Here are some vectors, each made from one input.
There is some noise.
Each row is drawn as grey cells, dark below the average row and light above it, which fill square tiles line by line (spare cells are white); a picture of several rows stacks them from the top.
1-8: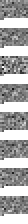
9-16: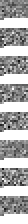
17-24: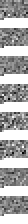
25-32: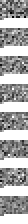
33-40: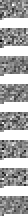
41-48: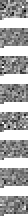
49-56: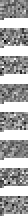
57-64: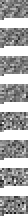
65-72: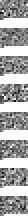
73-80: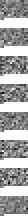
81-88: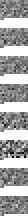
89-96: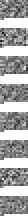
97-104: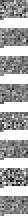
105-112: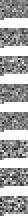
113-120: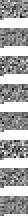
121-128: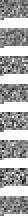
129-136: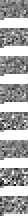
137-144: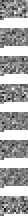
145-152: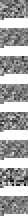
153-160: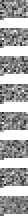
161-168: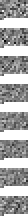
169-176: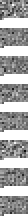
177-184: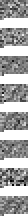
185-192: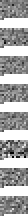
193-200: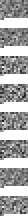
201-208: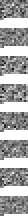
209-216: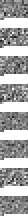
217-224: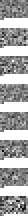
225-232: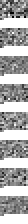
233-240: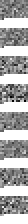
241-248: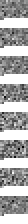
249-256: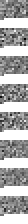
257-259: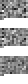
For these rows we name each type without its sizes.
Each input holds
either four true/false values, or a list of points on a circle.
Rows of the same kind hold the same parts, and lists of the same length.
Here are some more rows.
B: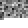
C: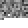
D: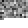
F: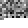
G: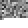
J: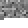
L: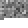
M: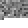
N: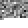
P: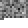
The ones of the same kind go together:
B
C, J, L, M, P
D, G, N
F

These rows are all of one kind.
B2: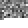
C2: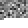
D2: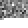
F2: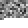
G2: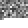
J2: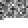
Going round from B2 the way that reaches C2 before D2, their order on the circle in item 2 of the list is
B2, C2, D2, J2, G2, F2.
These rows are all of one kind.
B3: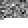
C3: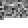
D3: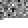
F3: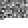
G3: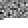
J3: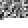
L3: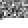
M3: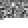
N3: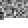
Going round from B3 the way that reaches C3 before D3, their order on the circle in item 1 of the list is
B3, M3, L3, J3, C3, N3, D3, G3, F3.
